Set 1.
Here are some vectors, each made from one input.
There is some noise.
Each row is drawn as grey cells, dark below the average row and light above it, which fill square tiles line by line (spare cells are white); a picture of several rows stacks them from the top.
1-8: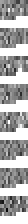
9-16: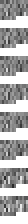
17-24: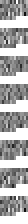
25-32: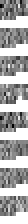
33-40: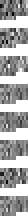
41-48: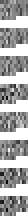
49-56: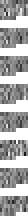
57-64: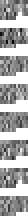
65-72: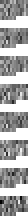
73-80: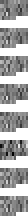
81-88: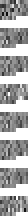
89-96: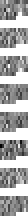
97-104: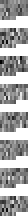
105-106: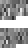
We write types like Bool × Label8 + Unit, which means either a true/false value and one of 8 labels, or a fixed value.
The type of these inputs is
Line10 × Line10 + Line12.
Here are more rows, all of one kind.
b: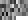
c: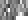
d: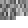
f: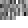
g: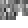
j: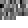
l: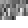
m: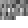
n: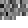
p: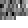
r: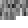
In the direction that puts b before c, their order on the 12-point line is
p, j, n, b, f, d, c, g, l, m, r.
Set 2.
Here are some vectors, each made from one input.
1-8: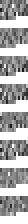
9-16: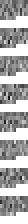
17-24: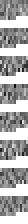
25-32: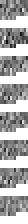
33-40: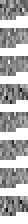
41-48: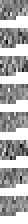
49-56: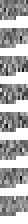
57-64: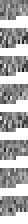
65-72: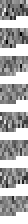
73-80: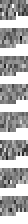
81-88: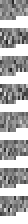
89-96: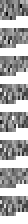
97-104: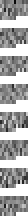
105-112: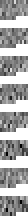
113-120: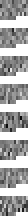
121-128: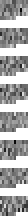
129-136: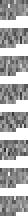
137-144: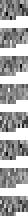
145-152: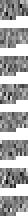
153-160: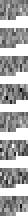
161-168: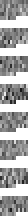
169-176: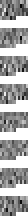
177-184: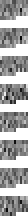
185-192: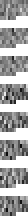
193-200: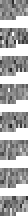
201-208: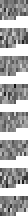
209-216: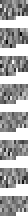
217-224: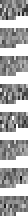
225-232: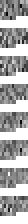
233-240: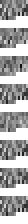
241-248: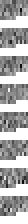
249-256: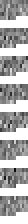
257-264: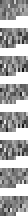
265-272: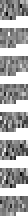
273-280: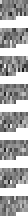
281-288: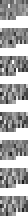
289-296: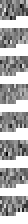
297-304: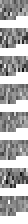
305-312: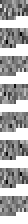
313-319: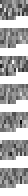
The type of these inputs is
Line12 + Line19.
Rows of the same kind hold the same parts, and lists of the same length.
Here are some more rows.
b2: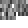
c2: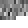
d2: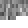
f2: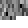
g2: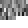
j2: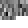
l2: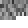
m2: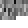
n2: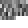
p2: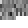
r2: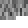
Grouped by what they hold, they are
b2, f2, g2, j2, n2
c2, d2, l2, m2, p2, r2

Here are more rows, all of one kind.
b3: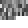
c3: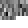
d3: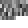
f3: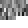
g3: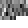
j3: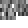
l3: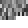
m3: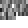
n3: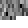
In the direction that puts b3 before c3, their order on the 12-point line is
j3, m3, f3, l3, b3, d3, c3, n3, g3.
